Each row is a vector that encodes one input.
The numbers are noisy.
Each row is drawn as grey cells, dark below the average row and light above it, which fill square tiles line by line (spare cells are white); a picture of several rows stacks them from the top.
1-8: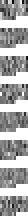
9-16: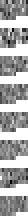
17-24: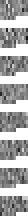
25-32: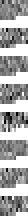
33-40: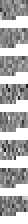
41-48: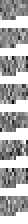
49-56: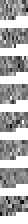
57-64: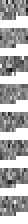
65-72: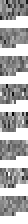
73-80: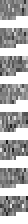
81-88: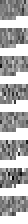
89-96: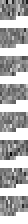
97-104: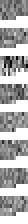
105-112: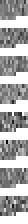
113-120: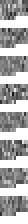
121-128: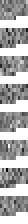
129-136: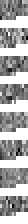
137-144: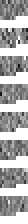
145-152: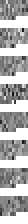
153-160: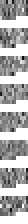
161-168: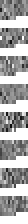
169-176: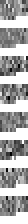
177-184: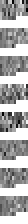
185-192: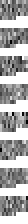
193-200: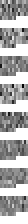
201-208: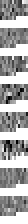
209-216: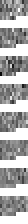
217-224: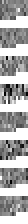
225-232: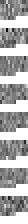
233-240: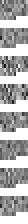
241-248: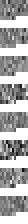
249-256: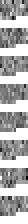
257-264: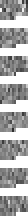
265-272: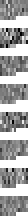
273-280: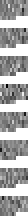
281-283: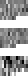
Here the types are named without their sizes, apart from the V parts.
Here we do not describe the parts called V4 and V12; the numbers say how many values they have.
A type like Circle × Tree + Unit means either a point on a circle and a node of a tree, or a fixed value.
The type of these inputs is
(Bool × Tree + V4) × V12 + Unit.
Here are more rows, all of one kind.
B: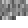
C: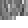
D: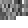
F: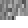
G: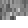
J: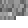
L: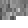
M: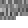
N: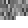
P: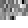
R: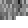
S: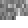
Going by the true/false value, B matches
J, P and R.
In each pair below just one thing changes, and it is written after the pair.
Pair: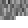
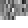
the true/false value
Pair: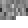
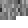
the node of the tree
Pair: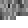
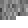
the node of the tree
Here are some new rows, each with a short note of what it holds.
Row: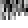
a fixed value
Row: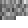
a node of a tree, a true/false value and a value of V12
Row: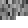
a value of V4 and a value of V12
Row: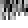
a fixed value
